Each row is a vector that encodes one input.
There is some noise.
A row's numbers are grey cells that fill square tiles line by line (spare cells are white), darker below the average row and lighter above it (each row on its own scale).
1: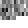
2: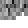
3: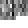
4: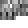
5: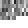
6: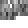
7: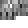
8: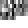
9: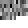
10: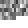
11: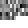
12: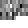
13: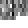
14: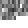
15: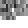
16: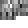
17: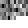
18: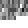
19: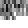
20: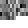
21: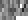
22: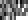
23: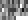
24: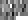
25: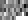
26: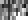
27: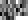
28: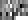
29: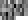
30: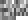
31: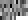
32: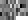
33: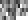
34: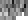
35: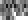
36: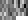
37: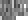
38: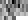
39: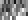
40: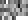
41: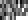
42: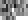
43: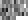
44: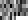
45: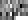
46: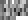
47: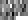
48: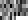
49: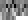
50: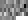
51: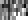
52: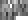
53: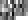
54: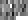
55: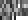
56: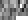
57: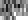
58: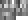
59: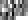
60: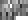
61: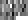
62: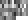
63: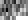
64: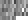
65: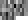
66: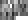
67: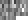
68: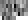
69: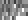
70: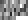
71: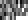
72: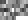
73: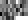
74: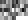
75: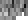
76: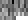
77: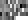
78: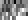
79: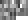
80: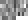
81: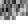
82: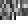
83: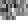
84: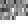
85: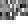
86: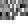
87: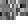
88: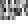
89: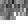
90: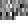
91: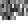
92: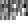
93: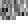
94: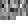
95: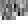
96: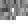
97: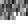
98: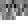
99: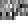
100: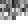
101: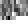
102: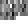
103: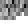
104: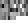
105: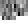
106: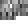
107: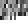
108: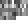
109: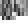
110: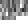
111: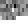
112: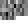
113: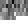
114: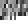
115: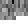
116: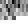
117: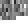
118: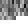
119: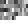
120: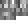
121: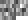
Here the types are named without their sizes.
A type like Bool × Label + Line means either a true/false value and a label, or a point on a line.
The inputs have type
(Bool × Bool × Bool + Unit) × Circle + Label.
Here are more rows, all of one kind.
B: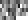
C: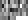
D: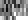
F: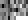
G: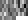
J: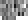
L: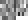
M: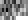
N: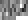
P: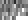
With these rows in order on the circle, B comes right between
L and N.
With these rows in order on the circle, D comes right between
J and M.
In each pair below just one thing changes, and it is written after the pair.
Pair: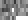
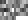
the place on the circle
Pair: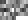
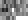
the place on the circle
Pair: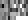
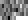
the place on the circle
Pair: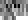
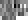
one of the three true/false values
